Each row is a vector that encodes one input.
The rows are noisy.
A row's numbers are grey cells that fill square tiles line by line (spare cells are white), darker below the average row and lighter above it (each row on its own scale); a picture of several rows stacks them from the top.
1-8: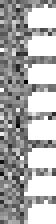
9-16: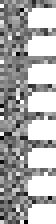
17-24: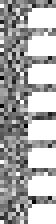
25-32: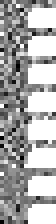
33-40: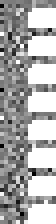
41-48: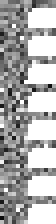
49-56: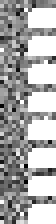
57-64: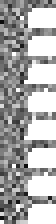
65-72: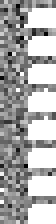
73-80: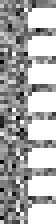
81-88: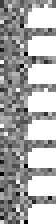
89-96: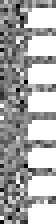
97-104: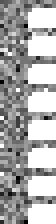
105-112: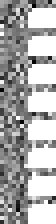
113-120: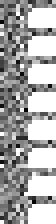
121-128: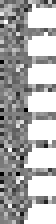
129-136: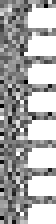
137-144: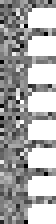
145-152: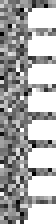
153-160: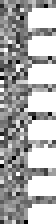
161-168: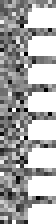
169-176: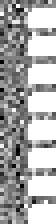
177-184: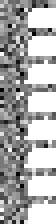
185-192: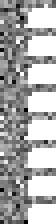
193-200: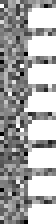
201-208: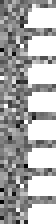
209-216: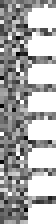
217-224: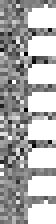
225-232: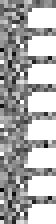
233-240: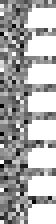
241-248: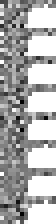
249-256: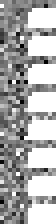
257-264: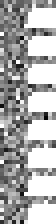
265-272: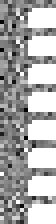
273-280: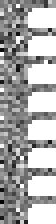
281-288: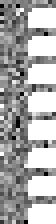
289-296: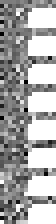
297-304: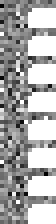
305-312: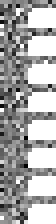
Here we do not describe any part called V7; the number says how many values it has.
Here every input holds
a list of up to two items, each a true/false value and a value of V7.
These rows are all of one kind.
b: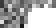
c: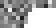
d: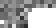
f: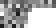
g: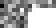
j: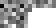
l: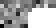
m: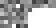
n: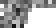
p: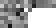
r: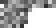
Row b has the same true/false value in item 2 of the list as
c, d, n and r.
